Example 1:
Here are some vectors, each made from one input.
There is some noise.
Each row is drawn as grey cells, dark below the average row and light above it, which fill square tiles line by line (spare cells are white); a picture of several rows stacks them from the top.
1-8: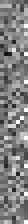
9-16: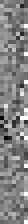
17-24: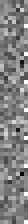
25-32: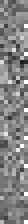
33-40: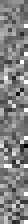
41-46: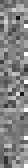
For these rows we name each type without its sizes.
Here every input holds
a label.
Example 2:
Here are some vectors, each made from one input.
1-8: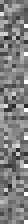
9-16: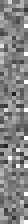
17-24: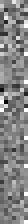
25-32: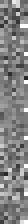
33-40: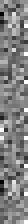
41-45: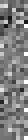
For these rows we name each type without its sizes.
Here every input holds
a point on a circle.
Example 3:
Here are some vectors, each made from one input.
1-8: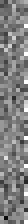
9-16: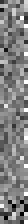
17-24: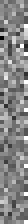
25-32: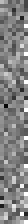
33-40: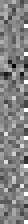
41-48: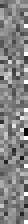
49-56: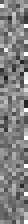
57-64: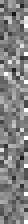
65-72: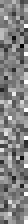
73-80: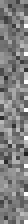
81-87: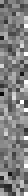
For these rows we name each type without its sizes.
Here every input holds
four true/false values.
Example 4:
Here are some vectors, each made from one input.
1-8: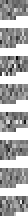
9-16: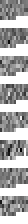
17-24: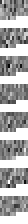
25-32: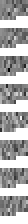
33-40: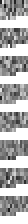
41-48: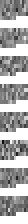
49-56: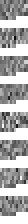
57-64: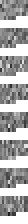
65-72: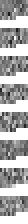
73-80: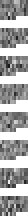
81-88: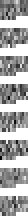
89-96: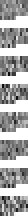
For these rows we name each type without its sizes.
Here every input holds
either a point on a circle, or a fixed value.
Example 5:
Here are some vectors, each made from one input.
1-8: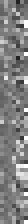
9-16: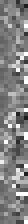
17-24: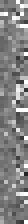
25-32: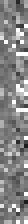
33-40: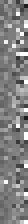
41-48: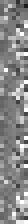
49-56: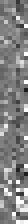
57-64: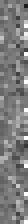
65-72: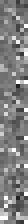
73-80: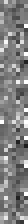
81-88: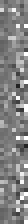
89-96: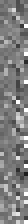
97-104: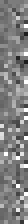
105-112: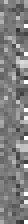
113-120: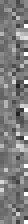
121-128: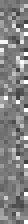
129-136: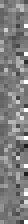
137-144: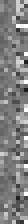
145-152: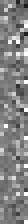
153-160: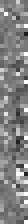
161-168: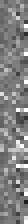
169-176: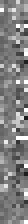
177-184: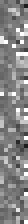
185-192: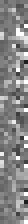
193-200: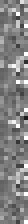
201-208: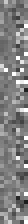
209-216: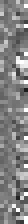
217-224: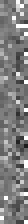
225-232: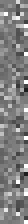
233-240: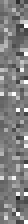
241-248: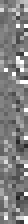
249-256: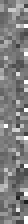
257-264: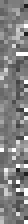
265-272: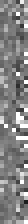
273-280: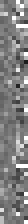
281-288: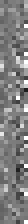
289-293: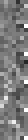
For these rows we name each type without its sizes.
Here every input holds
either a fixed value, or four true/false values.
